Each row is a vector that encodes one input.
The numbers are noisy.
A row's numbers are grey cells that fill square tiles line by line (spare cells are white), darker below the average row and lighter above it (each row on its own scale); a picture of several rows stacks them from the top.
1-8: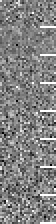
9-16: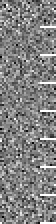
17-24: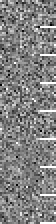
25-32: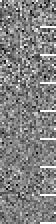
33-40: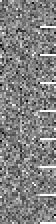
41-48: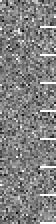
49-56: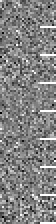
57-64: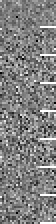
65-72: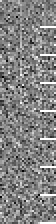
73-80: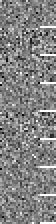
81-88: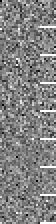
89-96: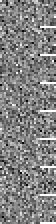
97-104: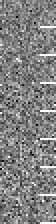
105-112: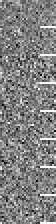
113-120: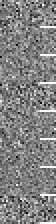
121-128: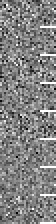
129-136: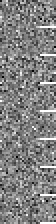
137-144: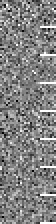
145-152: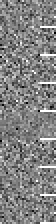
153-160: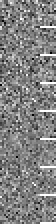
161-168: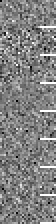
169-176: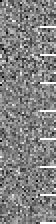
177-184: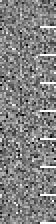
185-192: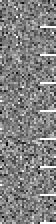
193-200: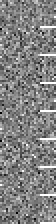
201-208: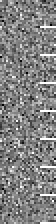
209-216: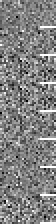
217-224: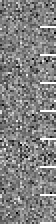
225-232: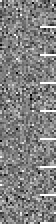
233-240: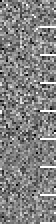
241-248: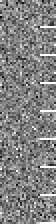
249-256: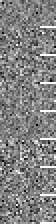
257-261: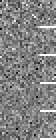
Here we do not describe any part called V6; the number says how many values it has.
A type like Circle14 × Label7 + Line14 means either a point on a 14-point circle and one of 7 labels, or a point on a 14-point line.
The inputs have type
Bool × Bool × Bool × (Line7 + V6) × Tree9 + Tree10.
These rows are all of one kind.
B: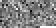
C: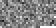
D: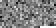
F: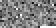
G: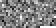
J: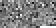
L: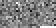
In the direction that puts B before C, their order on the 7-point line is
L, J, B, F, D, C, G.
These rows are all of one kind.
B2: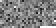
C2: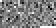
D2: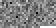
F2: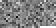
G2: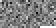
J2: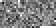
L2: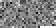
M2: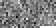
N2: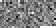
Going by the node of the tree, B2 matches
D2, L2 and N2.
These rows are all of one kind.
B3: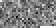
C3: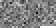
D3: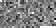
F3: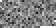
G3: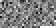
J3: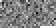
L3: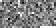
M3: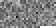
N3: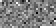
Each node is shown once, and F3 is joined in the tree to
B3.
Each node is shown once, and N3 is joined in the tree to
C3.
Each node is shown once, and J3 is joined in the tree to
G3.
